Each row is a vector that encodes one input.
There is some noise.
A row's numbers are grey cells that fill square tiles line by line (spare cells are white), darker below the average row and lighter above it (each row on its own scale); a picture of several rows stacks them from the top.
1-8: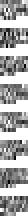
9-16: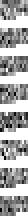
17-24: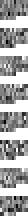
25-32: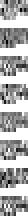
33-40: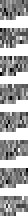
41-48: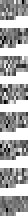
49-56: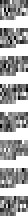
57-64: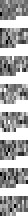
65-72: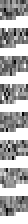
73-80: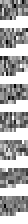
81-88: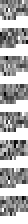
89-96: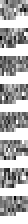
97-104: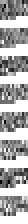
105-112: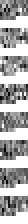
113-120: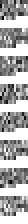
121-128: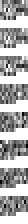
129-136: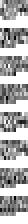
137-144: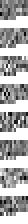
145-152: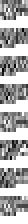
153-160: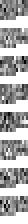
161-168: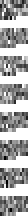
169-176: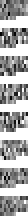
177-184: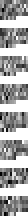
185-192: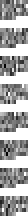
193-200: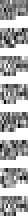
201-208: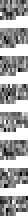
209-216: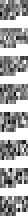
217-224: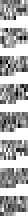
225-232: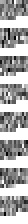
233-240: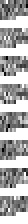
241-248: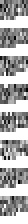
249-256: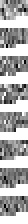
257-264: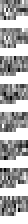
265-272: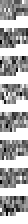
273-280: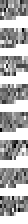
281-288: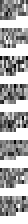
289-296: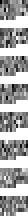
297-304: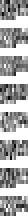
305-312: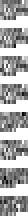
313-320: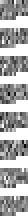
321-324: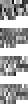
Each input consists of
either one of 12 labels and a node of a 10-node tree, or a point on a 4-point line.
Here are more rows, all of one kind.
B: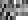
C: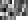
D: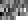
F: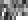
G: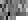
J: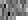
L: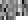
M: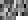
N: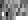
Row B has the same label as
G and J.
